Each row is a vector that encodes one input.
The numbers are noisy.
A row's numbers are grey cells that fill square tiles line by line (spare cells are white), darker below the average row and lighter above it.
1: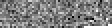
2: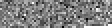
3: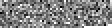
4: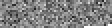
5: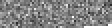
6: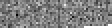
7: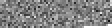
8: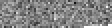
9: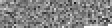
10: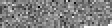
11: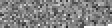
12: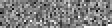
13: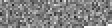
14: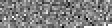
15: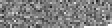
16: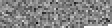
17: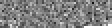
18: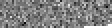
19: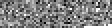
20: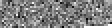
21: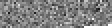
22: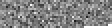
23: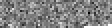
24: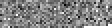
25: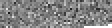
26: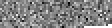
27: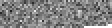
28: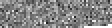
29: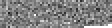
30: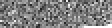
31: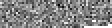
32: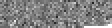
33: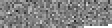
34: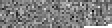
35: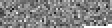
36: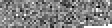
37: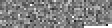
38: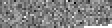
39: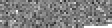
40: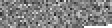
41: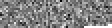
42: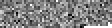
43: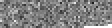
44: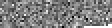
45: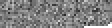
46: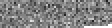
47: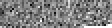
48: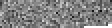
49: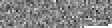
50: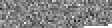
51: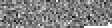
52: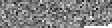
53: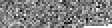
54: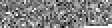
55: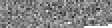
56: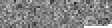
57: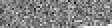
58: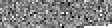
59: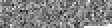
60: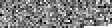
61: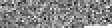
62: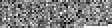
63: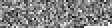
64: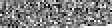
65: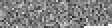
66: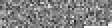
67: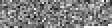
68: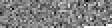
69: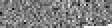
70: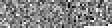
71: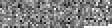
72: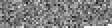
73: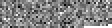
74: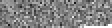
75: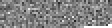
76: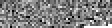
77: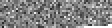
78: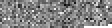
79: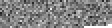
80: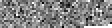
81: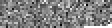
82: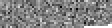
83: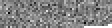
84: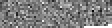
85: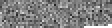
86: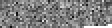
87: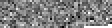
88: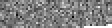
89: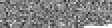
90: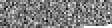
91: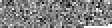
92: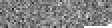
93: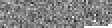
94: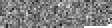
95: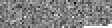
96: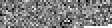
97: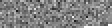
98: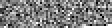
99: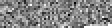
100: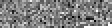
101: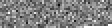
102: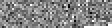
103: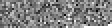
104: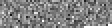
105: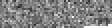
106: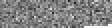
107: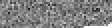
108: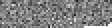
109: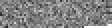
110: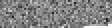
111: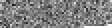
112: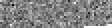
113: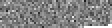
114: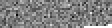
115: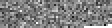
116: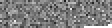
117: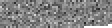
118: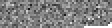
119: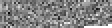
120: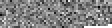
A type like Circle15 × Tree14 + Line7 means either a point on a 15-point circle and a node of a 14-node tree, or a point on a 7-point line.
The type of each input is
(Bool × Bool × Bool + Unit) × Label6.
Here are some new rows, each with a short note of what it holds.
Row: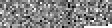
one of 6 labels
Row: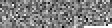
one of 6 labels
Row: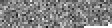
one of 6 labels and three true/false values
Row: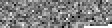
one of 6 labels
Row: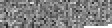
one of 6 labels and three true/false values
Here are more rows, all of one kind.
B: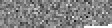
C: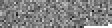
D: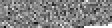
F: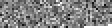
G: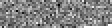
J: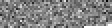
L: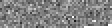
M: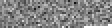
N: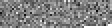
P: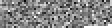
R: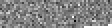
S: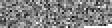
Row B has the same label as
G, L and R.
